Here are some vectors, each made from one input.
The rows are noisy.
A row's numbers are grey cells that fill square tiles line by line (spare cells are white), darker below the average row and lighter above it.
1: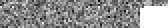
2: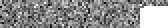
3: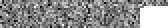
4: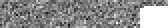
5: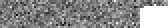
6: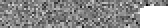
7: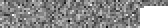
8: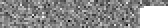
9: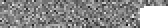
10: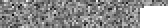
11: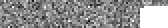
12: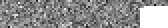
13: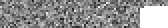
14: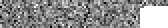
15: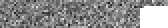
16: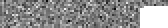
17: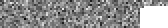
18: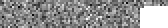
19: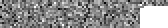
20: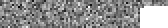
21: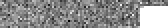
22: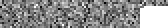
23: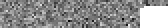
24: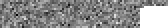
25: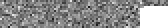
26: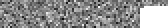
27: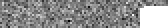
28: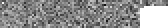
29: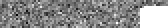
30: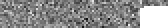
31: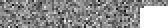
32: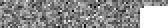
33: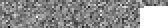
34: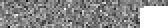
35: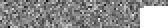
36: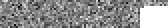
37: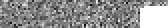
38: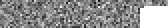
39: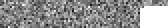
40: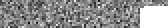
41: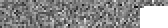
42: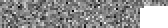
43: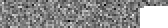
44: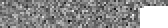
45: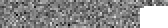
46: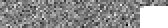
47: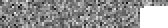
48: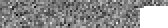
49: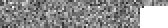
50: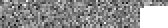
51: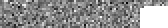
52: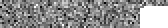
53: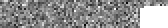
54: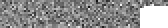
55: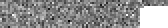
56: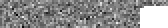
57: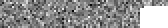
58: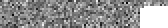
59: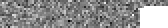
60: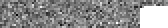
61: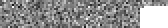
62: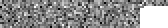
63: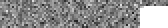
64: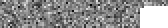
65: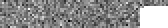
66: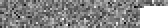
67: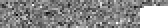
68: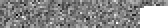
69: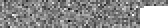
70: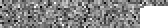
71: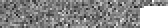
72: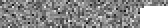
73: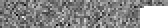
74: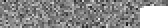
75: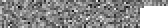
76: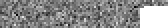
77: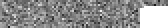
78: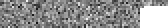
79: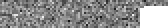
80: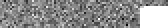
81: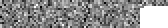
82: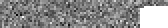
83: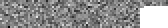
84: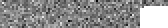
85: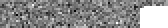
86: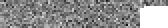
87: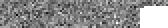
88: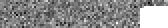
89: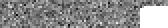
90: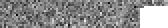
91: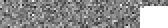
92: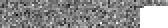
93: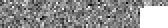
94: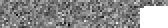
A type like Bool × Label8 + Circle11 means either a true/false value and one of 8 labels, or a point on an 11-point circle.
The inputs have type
List2(Line5) + Tree8.
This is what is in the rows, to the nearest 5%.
About 30% of them hold a node of an 8-node tree. The rest are lists of up to two points on a 5-point line: about 10% of all rows are empty, 25% hold one and 35% two.
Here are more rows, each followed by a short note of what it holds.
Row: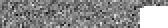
a list of one item
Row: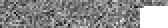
a list of one item
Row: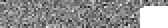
a list of two items
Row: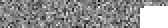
a node of an 8-node tree
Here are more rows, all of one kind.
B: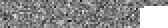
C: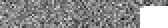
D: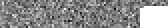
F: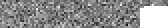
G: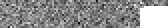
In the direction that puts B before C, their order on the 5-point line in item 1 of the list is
D, B, G, C, F.
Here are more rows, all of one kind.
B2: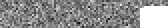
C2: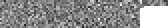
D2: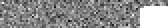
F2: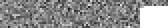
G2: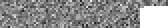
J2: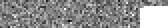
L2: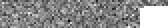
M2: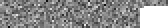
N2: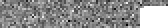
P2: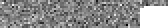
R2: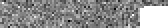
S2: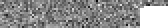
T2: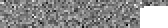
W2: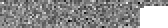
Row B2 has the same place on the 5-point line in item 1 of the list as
C2, D2 and W2.
